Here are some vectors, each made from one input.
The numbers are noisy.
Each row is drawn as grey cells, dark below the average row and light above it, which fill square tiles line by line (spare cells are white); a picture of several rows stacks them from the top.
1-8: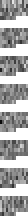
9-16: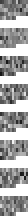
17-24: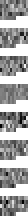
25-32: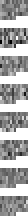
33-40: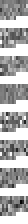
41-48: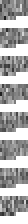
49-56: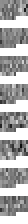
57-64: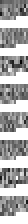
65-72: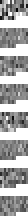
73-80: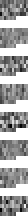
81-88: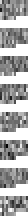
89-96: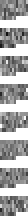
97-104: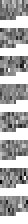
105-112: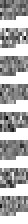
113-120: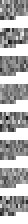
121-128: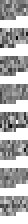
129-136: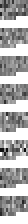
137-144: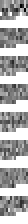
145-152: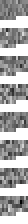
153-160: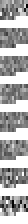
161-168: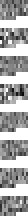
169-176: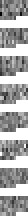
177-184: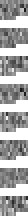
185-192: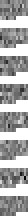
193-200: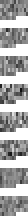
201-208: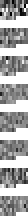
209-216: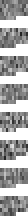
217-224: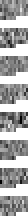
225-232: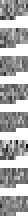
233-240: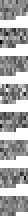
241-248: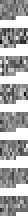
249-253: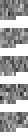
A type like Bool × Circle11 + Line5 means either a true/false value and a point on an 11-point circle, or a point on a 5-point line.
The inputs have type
Bool × Bool × Bool + Circle6 × (Tree9 + Unit) + Line5 + Line7.
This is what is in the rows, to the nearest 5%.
About 40% of them hold a point on a 6-point circle, together with either a fixed value, or a node of a 9-node tree. About 10% of them hold a point on a 5-point line. About 25% of them hold a point on a 7-point line. The rest hold three true/false values.
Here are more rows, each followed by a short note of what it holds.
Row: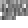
a point on a 7-point line
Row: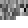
a point on a 5-point line
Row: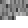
three true/false values
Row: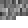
three true/false values
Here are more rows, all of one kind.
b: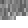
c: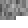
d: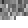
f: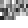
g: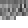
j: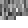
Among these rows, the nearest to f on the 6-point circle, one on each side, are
c and d.
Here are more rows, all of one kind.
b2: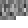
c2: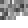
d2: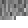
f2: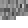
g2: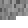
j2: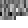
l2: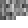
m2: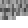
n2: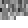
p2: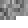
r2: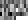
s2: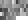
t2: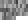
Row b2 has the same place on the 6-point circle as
c2, d2, l2 and n2.
